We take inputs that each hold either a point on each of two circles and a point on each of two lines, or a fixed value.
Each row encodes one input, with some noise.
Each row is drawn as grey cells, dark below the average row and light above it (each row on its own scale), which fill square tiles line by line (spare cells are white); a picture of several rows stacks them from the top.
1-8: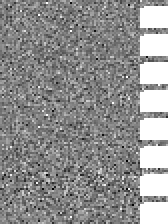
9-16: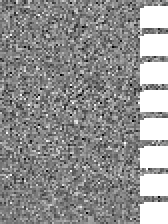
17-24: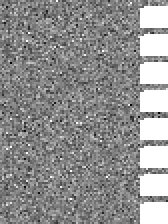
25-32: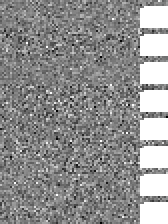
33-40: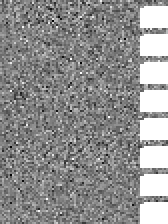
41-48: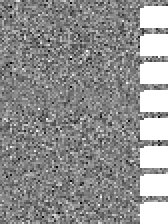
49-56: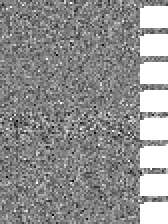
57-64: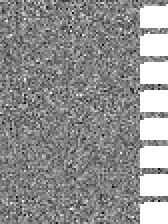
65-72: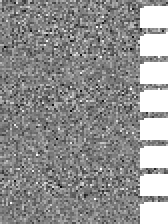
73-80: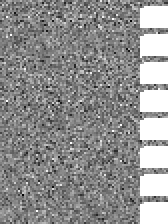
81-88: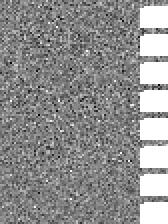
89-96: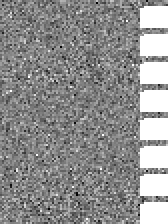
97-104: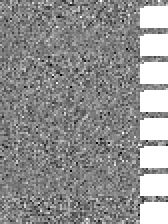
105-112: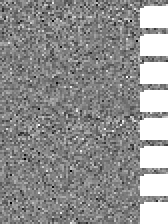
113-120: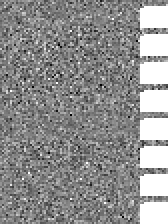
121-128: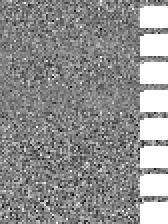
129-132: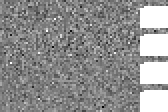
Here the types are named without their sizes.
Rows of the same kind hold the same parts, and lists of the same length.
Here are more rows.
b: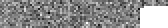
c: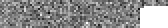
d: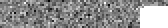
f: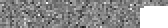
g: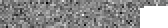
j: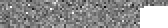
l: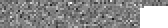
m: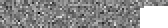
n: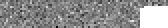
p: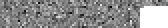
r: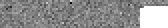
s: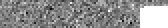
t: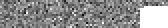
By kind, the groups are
b, c
d, f, g, j, l, m, n, p, r, s, t

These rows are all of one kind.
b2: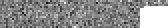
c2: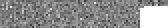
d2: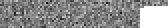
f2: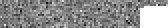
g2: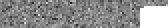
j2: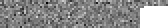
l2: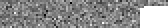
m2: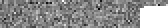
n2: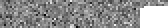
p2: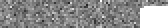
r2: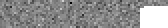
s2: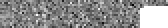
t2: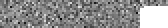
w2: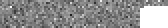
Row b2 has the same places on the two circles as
d2, j2 and w2.
